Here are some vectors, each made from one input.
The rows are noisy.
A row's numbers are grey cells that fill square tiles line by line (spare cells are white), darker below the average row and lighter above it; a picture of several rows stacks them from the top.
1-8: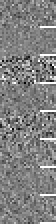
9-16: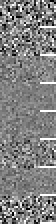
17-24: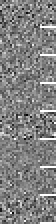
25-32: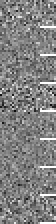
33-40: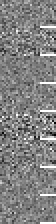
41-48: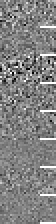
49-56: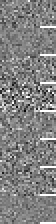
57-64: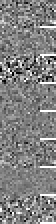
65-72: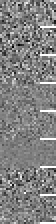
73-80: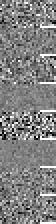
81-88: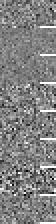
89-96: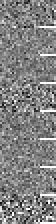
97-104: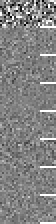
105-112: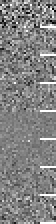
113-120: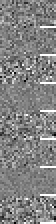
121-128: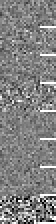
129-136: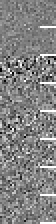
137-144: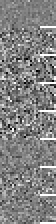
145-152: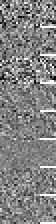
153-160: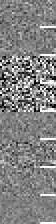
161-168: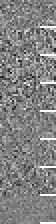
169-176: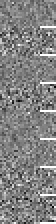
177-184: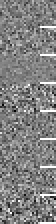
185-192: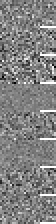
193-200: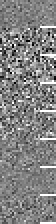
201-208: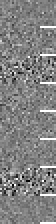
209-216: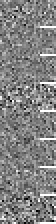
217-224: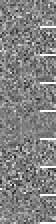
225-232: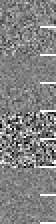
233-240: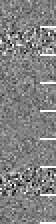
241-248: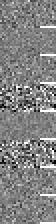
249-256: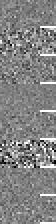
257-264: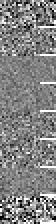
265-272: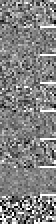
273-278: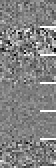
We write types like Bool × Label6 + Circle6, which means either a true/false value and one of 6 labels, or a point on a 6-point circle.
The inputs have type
Bool × Circle8 + (Circle6 + Unit) × Line7.
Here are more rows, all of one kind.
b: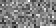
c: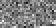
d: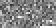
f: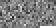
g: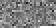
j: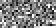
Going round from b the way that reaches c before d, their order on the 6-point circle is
b, c, f, g, j, d.
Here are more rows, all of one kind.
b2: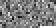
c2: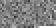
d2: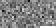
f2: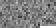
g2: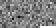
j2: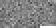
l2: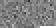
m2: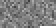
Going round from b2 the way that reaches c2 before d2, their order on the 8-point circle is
b2, g2, c2, l2, j2, m2, d2, f2.
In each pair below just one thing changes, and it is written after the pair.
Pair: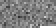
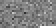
the place on the 8-point circle
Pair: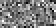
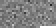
the place on the 8-point circle
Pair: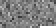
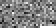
the place on the 8-point circle
